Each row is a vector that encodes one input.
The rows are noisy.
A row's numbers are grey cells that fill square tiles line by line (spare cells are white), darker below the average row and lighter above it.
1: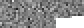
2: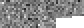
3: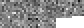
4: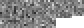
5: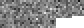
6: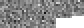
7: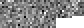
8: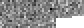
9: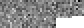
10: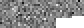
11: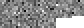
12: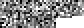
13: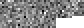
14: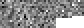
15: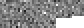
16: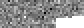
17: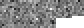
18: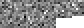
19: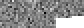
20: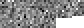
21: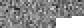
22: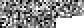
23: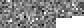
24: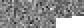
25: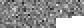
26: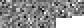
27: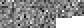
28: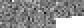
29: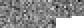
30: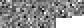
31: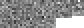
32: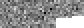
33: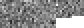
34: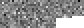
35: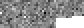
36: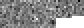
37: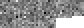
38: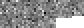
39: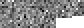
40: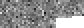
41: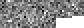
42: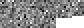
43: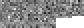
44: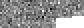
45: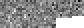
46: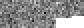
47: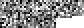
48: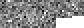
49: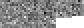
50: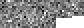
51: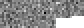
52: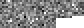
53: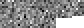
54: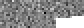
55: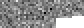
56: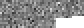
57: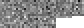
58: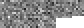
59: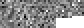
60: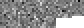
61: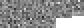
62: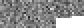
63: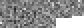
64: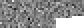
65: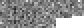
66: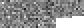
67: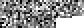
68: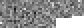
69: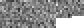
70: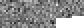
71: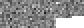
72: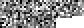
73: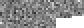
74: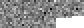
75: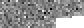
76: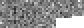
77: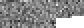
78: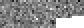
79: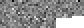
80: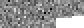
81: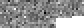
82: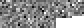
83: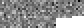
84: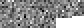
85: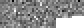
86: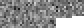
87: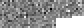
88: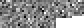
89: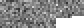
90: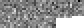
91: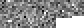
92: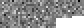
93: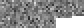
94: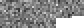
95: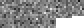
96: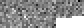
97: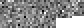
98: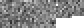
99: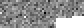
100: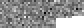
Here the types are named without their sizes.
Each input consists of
a list of points on a line.
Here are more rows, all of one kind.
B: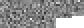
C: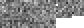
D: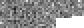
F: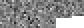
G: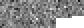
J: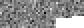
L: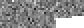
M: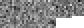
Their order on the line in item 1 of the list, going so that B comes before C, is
D, B, J, L, F, M, G, C.
